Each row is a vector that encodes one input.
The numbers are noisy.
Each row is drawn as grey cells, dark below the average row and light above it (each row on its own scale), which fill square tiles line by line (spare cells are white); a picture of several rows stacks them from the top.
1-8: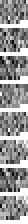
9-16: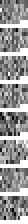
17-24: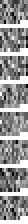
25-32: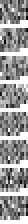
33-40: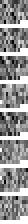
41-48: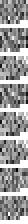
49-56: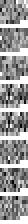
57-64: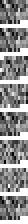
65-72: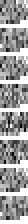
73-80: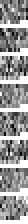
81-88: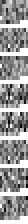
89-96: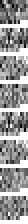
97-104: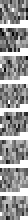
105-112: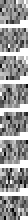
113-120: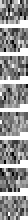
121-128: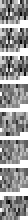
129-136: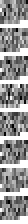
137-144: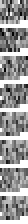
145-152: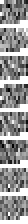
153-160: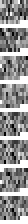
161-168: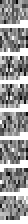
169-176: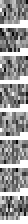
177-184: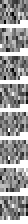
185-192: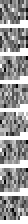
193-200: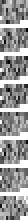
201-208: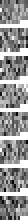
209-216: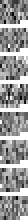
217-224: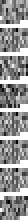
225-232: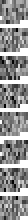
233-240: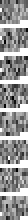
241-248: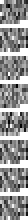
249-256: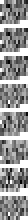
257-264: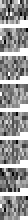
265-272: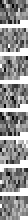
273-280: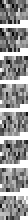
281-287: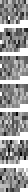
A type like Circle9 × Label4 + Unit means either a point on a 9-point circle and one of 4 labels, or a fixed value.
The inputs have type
Tree11.
